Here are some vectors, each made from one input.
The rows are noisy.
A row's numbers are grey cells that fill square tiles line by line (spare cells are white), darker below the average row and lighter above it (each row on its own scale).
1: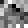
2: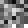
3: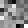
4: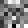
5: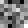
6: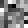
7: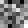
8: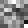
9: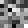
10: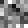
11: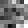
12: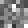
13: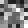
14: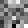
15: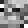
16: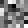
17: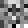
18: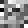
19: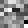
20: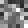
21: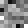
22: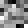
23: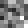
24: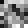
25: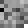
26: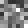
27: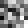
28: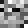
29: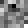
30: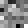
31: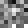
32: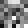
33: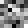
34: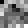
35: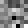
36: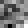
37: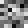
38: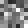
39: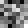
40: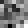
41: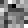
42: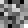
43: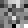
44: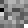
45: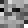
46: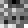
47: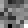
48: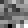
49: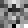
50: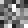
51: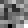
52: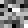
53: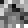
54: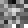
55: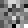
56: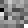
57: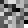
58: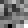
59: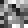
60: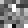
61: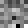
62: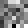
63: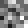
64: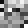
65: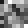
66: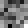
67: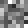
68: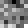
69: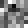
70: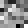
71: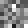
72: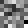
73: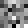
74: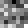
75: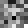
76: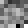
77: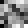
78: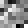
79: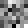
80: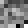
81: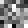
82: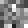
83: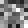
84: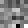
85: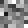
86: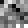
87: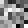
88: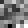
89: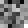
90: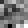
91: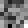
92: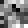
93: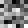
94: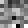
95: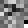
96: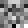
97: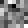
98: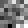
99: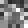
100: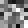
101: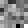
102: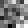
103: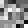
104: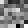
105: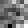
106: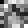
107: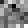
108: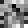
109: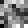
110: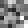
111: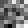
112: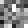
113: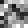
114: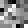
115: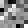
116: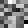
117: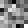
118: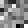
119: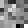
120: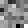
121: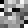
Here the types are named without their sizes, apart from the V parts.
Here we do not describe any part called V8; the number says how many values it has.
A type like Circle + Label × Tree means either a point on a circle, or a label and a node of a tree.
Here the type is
Bool × (Line + V8).
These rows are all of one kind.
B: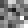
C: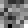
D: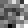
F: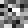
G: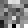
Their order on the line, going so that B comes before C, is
G, F, B, D, C.
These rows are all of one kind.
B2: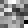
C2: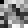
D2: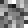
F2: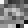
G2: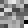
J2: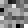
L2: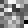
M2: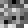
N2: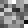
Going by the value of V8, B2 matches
G2, L2 and N2.
